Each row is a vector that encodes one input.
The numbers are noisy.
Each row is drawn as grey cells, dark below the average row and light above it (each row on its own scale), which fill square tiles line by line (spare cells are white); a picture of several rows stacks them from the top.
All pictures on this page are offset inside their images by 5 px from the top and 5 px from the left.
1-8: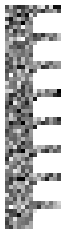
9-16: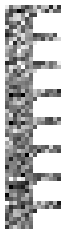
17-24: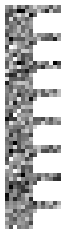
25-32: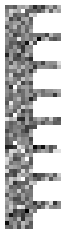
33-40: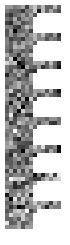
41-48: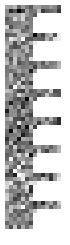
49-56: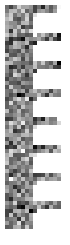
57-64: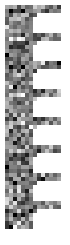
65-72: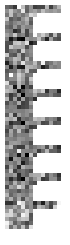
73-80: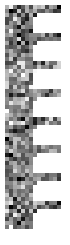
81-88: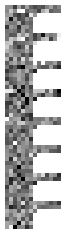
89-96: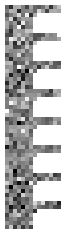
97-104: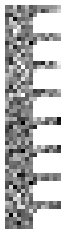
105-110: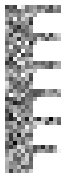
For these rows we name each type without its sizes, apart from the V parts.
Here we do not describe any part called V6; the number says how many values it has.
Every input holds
a value of V6, together with either a point on a line, or a node of a tree.
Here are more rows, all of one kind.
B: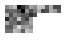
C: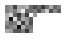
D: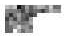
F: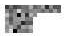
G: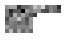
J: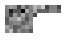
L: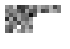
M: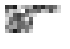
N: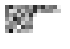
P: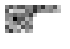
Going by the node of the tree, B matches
D and L.
